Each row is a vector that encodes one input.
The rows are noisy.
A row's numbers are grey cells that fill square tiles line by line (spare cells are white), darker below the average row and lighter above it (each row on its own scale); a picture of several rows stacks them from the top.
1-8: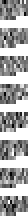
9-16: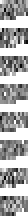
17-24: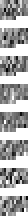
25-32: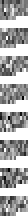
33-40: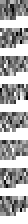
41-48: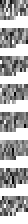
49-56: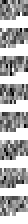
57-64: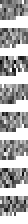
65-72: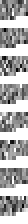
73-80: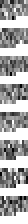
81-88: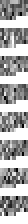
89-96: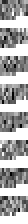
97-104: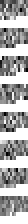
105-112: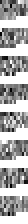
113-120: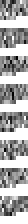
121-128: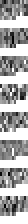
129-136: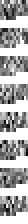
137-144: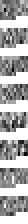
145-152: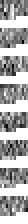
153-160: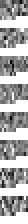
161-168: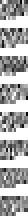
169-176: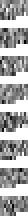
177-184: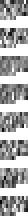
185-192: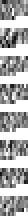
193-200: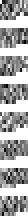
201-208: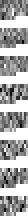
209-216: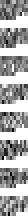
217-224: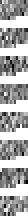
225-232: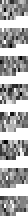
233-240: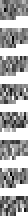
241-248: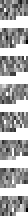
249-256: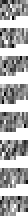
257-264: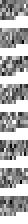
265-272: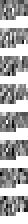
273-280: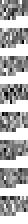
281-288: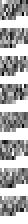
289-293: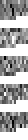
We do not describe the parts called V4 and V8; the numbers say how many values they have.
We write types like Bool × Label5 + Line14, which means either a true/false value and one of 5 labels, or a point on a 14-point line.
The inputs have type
(Circle5 + Line6) × V4 × V8.
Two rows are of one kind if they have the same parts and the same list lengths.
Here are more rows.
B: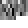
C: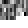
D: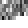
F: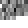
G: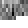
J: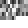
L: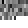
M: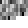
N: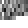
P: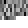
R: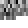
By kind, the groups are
B, D, F, G, M, N, R
C, J, L, P

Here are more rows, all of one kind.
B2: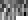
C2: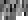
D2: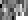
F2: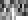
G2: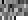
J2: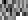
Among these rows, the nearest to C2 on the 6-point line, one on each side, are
D2 and J2.
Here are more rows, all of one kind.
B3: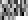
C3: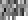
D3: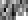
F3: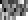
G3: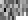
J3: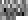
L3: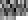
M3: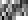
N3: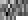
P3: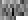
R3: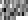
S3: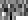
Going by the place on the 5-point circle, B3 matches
C3, J3, N3 and P3.
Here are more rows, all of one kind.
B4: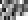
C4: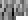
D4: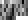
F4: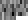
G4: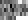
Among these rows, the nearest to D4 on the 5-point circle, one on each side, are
B4 and C4.
